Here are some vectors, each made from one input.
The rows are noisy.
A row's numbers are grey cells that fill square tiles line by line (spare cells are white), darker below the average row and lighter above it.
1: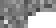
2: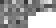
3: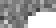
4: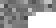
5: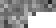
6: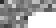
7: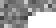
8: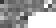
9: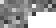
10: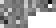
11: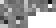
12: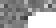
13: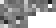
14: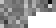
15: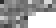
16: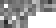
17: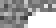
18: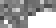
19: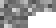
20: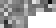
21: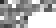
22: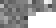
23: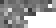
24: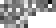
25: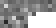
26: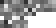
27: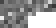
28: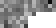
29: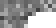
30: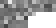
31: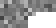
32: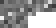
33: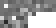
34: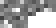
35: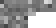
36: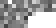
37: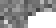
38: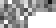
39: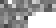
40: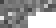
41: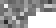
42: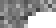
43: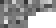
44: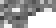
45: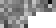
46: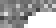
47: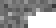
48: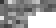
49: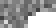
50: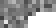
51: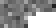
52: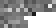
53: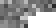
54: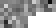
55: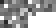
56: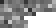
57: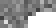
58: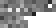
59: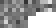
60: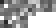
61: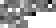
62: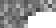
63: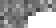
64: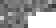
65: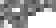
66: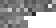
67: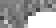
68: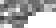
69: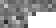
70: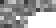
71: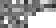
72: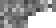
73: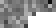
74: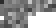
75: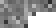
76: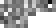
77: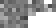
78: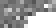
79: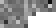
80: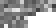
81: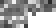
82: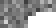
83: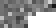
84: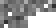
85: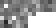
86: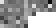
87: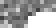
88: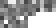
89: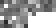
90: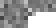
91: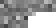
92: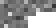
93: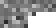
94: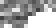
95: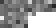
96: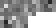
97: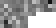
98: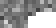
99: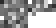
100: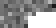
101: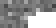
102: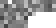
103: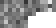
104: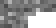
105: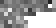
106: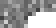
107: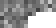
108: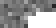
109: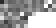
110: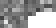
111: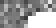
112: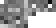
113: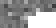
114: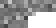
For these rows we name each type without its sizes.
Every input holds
a point on a circle.
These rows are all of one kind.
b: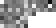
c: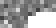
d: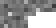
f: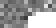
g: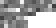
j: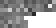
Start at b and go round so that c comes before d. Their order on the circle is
b, j, g, c, f, d.
